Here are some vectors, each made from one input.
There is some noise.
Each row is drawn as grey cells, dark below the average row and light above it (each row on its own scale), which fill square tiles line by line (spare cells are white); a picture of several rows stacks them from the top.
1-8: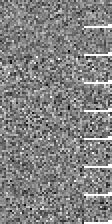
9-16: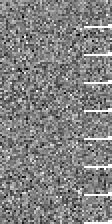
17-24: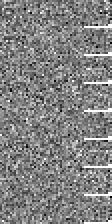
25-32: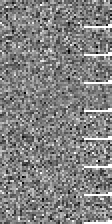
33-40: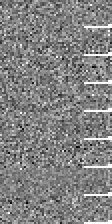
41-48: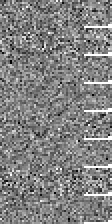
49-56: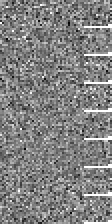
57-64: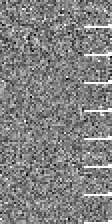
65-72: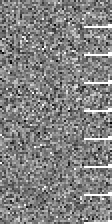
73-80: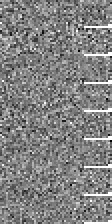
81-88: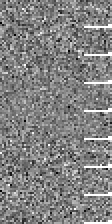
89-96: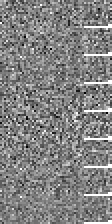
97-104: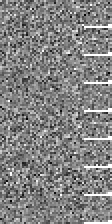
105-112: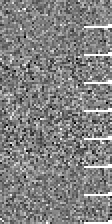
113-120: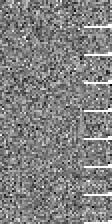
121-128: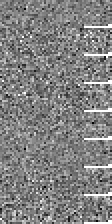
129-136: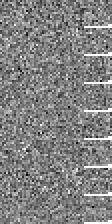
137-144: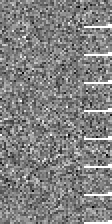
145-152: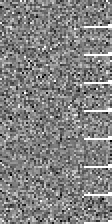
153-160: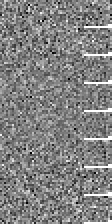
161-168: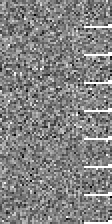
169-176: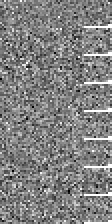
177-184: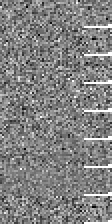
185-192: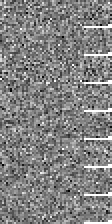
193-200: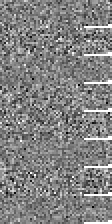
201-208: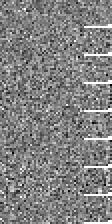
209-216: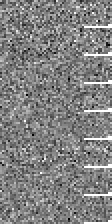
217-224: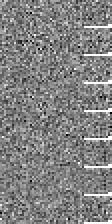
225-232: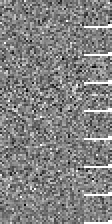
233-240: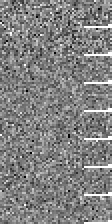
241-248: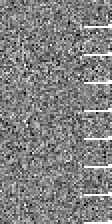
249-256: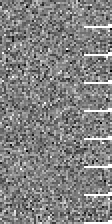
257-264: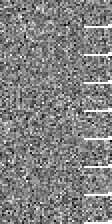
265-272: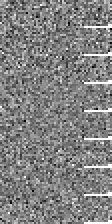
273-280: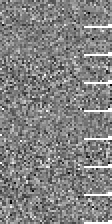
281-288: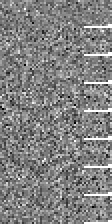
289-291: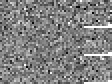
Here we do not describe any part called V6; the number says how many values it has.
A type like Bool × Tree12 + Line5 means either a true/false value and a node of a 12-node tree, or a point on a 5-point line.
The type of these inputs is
Bool × Bool × Bool × Bool + (Circle8 + Unit) × V6.
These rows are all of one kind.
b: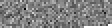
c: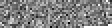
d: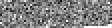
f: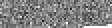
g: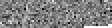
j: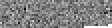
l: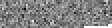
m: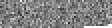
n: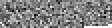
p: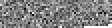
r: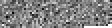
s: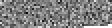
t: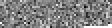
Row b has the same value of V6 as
c, m and t.
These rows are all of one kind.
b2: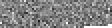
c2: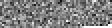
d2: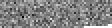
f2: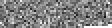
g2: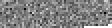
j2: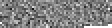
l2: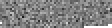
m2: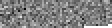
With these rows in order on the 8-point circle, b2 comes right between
c2 and d2.
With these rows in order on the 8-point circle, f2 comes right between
j2 and m2.
